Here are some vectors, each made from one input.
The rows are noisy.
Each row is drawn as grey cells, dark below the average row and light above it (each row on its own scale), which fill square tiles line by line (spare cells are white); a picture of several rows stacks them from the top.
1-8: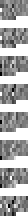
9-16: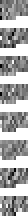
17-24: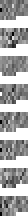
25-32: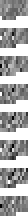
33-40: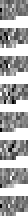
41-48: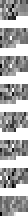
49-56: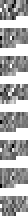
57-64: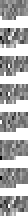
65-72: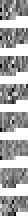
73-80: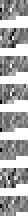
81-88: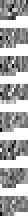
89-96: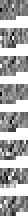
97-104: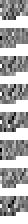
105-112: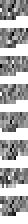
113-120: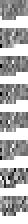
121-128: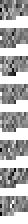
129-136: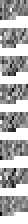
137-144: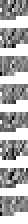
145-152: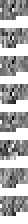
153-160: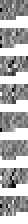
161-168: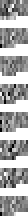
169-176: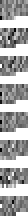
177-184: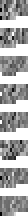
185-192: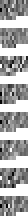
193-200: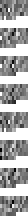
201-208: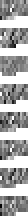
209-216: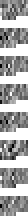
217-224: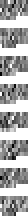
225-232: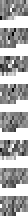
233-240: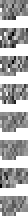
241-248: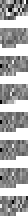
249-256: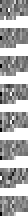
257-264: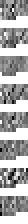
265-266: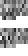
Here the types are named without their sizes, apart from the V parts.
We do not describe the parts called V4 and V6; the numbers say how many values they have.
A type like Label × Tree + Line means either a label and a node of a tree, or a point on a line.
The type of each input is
Bool × (Line + V4) × V6.
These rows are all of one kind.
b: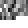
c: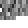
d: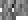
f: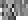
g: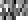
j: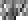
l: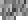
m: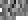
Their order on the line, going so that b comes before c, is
l, j, f, g, d, b, m, c.
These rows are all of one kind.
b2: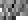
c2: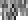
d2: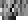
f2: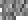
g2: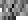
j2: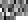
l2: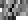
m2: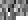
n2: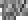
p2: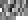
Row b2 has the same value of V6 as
f2, g2, j2 and n2.
